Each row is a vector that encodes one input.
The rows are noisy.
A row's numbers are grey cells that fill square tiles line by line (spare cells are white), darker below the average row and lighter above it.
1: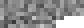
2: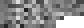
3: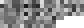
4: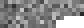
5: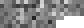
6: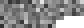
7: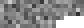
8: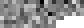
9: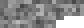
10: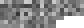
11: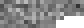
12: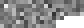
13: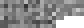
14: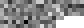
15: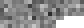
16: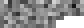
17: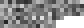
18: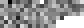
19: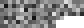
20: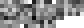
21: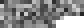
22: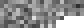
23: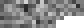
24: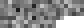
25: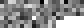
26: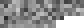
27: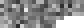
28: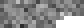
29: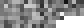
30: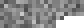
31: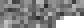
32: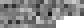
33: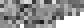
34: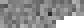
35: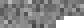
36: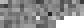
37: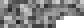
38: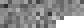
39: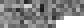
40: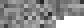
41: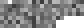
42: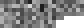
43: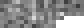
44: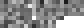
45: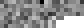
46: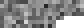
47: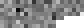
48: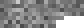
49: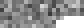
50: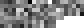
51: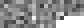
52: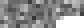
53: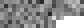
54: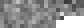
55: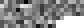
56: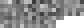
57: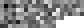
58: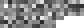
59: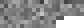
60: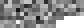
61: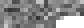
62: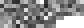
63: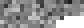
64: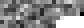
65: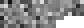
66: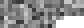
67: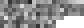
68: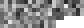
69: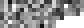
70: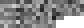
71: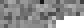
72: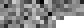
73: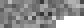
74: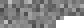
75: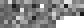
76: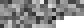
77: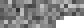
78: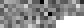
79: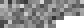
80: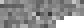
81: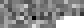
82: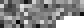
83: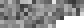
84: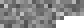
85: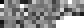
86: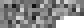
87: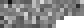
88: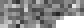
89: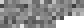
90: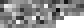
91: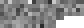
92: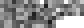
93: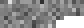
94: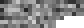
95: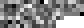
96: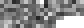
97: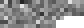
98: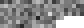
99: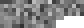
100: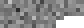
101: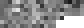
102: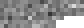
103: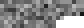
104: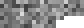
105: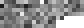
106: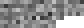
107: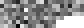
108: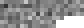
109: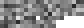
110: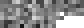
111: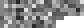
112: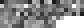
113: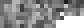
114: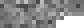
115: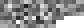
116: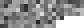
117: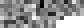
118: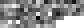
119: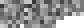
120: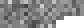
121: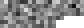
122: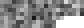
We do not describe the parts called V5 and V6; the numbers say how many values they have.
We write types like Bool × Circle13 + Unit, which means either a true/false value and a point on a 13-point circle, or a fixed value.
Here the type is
(Bool × Line4 + V6) × V5.
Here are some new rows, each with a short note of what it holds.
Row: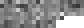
a value of V5 and a value of V6
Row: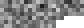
a point on a 4-point line, a true/false value and a value of V5
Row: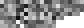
a value of V5 and a value of V6
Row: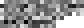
a value of V5 and a value of V6
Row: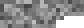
a value of V5 and a value of V6
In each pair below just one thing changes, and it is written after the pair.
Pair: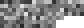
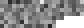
the value of V5
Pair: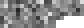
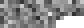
the place on the 4-point line
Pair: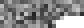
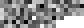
the place on the 4-point line
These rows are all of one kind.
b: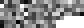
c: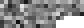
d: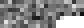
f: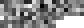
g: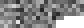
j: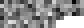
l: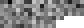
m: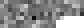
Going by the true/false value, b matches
c and j.
